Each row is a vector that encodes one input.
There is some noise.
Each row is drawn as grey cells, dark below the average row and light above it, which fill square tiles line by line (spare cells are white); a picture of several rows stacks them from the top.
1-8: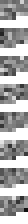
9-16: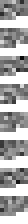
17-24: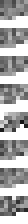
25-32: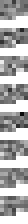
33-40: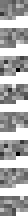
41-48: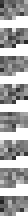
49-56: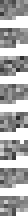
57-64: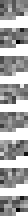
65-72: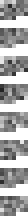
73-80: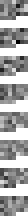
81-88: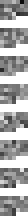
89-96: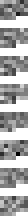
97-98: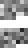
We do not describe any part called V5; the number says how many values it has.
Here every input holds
a true/false value, together with either a point on a 7-point line, or a value of V5.
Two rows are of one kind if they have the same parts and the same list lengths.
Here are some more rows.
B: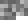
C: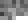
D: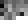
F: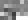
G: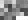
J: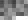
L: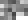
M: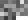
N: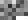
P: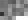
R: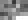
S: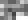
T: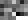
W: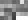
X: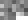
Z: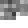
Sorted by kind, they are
B, C, D, F, J, L, M, P, R, S, W, X, Z
G, N, T

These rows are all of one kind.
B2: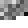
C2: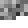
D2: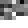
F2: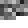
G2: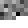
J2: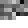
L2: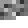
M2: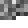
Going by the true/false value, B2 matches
C2 and M2.
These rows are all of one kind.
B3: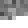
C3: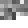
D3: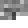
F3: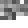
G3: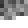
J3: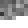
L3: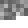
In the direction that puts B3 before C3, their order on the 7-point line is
B3, L3, G3, J3, D3, C3, F3.
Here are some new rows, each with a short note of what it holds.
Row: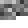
a true/false value and a value of V5
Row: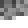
a point on a 7-point line and a true/false value
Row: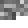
a point on a 7-point line and a true/false value
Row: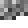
a true/false value and a value of V5
